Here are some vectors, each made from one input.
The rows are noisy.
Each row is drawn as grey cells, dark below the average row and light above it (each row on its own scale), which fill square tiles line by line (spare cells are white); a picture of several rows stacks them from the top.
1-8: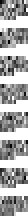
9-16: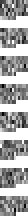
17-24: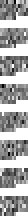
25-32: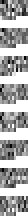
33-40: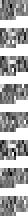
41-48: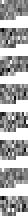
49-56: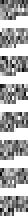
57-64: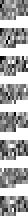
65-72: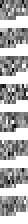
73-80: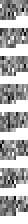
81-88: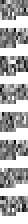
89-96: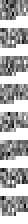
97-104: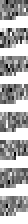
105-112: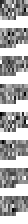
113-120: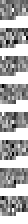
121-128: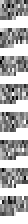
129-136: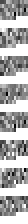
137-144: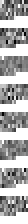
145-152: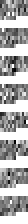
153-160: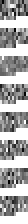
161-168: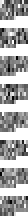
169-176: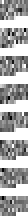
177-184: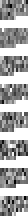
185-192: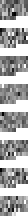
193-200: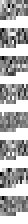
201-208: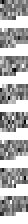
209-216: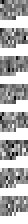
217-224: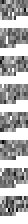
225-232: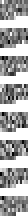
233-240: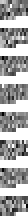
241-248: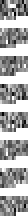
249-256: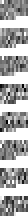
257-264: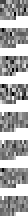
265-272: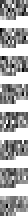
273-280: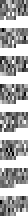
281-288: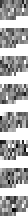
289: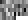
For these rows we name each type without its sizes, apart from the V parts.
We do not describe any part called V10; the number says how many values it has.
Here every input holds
a list of items, each a true/false value and a value of V10.
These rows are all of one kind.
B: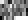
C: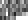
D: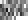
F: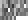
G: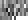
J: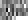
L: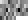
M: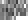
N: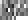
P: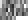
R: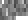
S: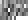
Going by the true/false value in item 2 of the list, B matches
C and R.
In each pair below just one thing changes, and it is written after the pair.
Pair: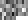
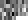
the value of V10 in item 2 of the list
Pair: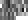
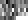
the true/false value in item 1 of the list
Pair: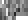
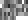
the value of V10 in item 1 of the list
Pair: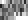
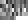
the true/false value in item 1 of the list
